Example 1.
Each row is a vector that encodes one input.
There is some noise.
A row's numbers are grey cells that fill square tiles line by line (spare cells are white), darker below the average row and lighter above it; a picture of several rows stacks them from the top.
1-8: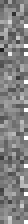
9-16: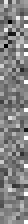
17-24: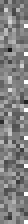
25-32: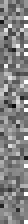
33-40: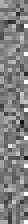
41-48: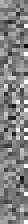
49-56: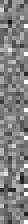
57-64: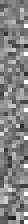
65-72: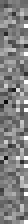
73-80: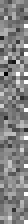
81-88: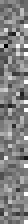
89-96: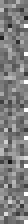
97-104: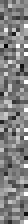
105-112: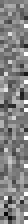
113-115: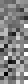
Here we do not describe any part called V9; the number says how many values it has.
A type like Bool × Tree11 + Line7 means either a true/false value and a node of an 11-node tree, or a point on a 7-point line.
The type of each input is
Bool × Line6 × V9.
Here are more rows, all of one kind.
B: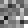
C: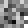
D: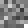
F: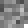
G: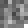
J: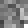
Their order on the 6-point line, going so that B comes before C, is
D, G, F, J, B, C.
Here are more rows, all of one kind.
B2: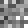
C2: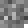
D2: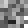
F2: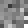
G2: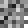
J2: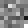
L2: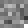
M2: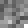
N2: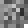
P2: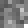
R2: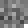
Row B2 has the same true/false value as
F2, G2, M2 and P2.
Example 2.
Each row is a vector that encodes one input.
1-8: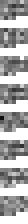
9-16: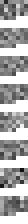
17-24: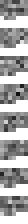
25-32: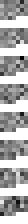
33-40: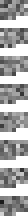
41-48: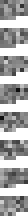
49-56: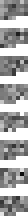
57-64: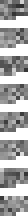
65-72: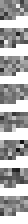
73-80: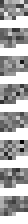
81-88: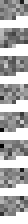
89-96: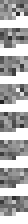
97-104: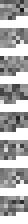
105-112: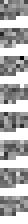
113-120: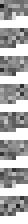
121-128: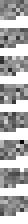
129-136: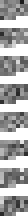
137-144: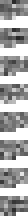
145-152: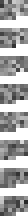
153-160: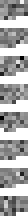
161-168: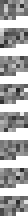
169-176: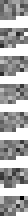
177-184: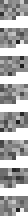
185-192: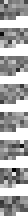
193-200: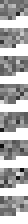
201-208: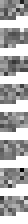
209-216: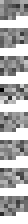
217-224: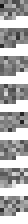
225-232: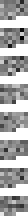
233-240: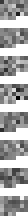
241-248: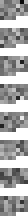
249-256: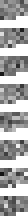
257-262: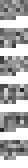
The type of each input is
Bool × Bool × Bool + Circle8 + Circle13 + Unit.
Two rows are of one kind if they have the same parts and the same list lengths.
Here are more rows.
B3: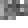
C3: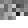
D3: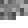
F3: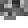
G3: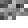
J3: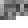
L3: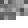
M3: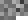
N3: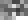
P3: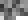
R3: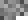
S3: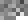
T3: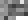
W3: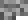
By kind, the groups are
B3, J3, M3, R3, T3
C3, D3, L3, S3, W3
F3, N3, P3
G3

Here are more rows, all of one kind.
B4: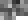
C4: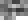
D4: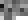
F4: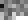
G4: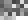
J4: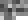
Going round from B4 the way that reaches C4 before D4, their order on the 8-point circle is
B4, J4, C4, G4, F4, D4.
